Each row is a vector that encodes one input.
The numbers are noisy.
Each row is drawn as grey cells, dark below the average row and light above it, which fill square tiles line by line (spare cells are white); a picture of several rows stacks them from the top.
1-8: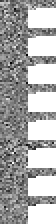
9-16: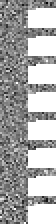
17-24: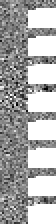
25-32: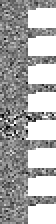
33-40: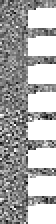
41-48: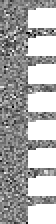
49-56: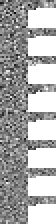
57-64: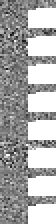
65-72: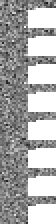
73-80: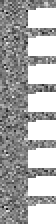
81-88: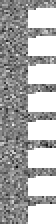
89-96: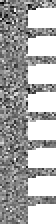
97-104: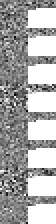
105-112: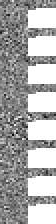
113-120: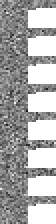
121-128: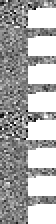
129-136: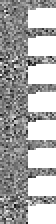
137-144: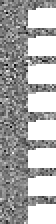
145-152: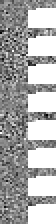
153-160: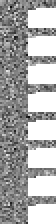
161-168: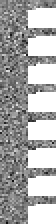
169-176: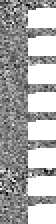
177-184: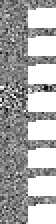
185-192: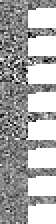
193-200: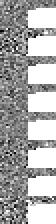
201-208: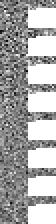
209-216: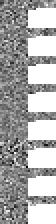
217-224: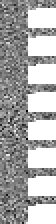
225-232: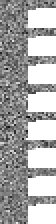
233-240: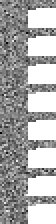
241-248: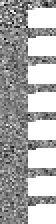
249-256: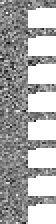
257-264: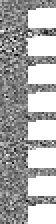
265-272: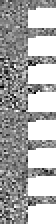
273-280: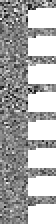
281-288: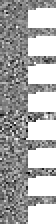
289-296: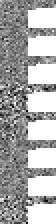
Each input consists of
either a point on a 10-point line, or a point on a 17-point line and a node of a 7-node tree.
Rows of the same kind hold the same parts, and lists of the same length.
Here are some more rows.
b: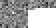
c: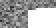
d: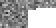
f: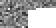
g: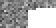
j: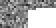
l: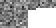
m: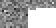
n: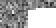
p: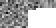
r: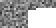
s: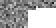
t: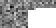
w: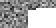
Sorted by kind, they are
b, c, f, j, l, n, r, s, t, w
d, g, m, p

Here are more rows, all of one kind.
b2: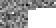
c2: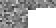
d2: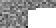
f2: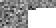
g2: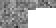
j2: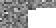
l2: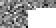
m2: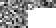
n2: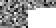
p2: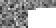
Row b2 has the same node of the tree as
d2 and p2.
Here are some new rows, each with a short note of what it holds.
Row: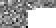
a point on a 17-point line and a node of a 7-node tree
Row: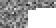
a point on a 17-point line and a node of a 7-node tree
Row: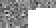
a point on a 10-point line
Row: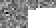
a point on a 10-point line
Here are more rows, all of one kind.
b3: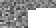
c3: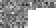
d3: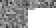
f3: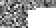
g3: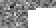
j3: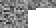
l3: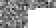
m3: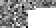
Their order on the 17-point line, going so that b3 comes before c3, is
m3, g3, f3, j3, b3, d3, l3, c3.
